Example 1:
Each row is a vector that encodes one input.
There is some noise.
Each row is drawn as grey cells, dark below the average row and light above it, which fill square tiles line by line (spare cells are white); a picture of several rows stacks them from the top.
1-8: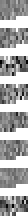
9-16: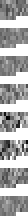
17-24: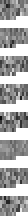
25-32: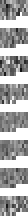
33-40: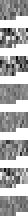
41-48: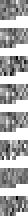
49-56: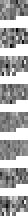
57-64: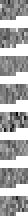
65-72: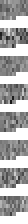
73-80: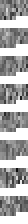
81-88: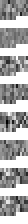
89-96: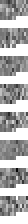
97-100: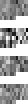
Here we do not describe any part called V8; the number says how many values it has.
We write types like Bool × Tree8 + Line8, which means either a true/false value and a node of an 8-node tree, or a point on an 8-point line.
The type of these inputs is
Bool × Bool × Bool × Bool × V8 + Label7.
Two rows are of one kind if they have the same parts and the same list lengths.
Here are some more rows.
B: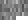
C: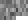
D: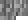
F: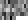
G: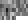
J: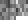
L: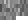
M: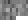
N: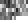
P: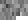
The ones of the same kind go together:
B, C, G, J, L, N, P
D, F, M

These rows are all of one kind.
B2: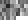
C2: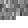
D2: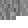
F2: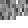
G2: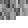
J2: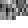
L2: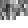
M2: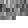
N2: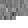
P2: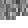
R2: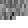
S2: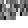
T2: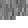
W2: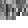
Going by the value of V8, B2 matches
F2, G2, L2 and T2.
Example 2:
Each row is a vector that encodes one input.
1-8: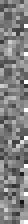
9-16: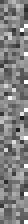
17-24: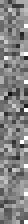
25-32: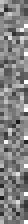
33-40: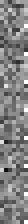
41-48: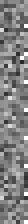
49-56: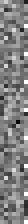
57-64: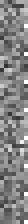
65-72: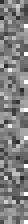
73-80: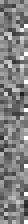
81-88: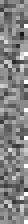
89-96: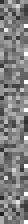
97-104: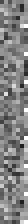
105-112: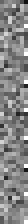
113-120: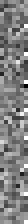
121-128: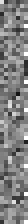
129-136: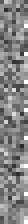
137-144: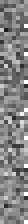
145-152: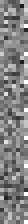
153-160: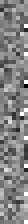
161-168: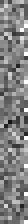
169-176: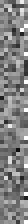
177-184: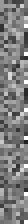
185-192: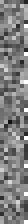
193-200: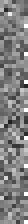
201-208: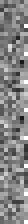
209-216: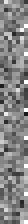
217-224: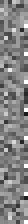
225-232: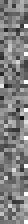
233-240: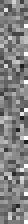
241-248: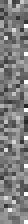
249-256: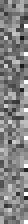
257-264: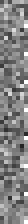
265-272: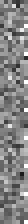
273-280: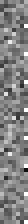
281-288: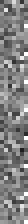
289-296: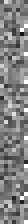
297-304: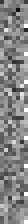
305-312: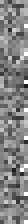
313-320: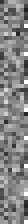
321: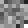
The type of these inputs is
Bool × Bool × Bool × Bool + List2(Line7).
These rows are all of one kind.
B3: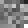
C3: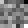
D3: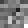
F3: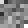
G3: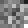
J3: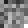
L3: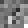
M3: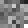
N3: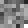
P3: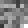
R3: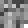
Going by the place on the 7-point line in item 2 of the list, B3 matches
D3, G3, L3 and M3.
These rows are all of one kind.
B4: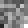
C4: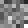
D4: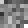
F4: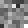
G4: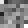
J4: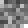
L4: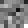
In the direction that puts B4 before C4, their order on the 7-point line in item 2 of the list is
L4, J4, B4, F4, C4, D4, G4.
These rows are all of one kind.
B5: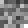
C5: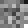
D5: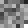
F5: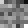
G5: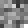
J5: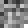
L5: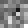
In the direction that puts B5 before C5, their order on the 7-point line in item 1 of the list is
G5, J5, B5, F5, D5, C5, L5.
